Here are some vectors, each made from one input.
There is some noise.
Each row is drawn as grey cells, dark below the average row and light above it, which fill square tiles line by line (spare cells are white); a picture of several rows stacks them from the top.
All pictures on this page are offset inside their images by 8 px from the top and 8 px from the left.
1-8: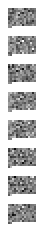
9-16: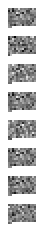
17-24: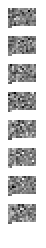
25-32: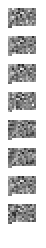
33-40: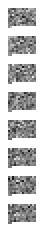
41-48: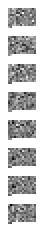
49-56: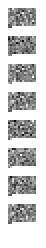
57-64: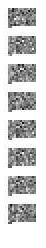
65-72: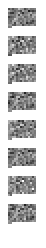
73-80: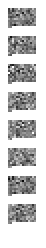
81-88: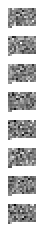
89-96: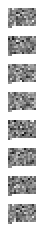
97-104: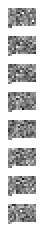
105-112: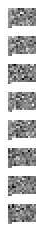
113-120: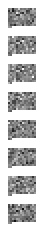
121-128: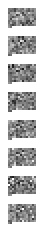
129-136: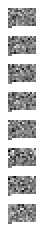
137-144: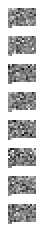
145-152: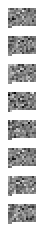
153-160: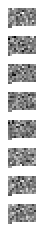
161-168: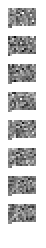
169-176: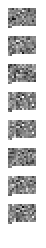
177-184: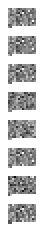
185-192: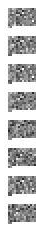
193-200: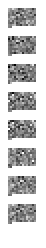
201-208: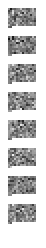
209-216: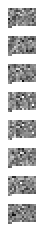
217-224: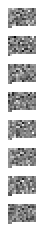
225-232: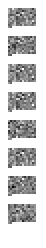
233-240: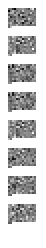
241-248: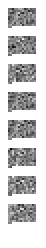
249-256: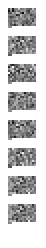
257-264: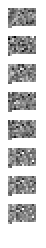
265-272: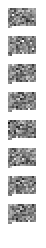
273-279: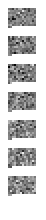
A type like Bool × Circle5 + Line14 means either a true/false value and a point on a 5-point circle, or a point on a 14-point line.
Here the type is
Circle13 × Line10 + Line4 × Line7.
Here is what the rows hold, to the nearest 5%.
About 60% of them hold a point on a 13-point circle and a point on a 10-point line. The rest hold a point on a 4-point line and a point on a 7-point line.
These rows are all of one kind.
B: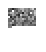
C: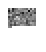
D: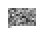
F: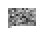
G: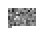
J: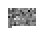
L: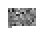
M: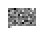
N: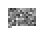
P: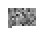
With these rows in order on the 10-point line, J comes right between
B and P.
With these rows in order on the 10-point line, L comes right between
D and G.
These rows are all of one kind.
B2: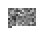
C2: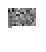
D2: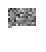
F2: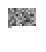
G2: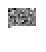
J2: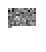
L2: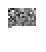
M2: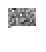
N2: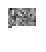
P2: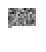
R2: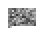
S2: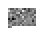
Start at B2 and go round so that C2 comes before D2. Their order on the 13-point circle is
B2, S2, P2, J2, C2, F2, R2, M2, G2, L2, D2, N2.
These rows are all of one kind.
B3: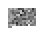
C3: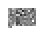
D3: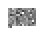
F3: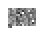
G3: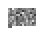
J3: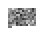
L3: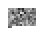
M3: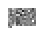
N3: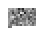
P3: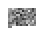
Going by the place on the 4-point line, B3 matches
L3 and N3.
